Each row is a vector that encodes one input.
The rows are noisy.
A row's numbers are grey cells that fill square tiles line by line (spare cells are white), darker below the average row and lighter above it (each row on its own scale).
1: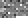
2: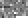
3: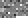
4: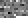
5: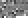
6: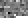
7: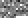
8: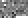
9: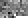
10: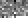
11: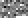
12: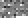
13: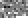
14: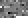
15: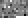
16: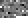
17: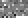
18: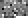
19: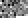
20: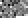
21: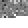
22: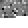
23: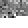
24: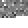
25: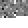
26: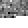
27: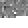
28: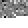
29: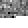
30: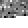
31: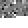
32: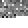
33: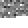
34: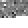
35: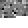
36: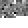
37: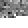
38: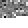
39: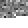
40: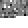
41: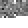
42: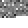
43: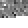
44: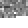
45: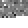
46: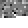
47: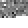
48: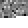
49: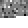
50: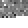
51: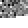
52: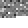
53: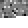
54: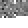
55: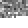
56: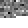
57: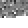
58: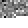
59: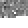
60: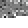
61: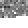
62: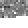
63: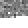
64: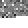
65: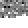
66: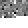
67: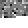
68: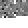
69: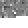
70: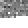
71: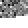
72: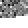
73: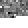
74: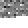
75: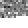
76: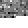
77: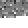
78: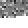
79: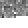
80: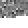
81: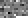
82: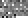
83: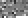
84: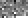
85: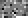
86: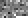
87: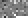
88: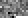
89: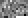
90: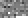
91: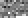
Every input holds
either a point on an 11-point circle and a true/false value, or a fixed value.
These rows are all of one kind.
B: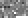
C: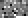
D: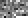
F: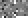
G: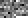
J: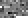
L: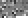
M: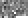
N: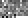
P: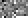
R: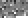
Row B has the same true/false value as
L, M, N and R.
